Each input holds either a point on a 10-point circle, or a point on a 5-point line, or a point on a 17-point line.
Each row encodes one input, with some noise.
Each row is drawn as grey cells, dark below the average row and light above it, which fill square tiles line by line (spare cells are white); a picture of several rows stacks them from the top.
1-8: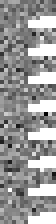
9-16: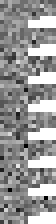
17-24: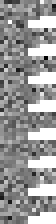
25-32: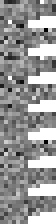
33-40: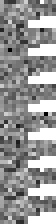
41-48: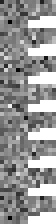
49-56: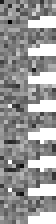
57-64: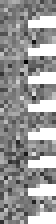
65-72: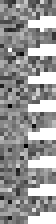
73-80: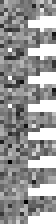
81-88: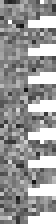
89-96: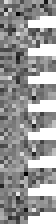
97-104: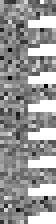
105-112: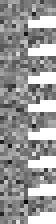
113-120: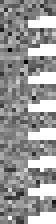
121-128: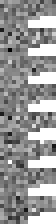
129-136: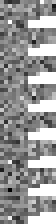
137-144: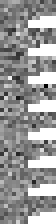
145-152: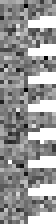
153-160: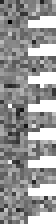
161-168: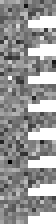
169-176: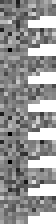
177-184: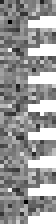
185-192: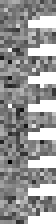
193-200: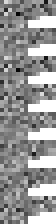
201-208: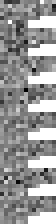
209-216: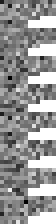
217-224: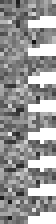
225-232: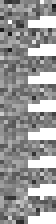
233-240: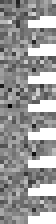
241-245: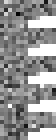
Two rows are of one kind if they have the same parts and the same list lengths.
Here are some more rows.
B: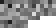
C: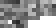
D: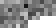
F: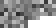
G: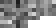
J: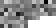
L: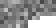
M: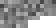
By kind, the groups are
B, C, G
D, L, M
F, J

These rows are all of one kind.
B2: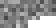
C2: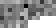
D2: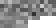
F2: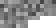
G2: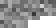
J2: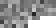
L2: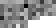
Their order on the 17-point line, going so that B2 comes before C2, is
J2, G2, D2, F2, B2, C2, L2.
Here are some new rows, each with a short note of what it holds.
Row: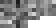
a point on a 10-point circle
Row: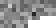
a point on a 17-point line
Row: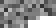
a point on a 5-point line
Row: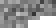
a point on a 17-point line
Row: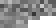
a point on a 17-point line
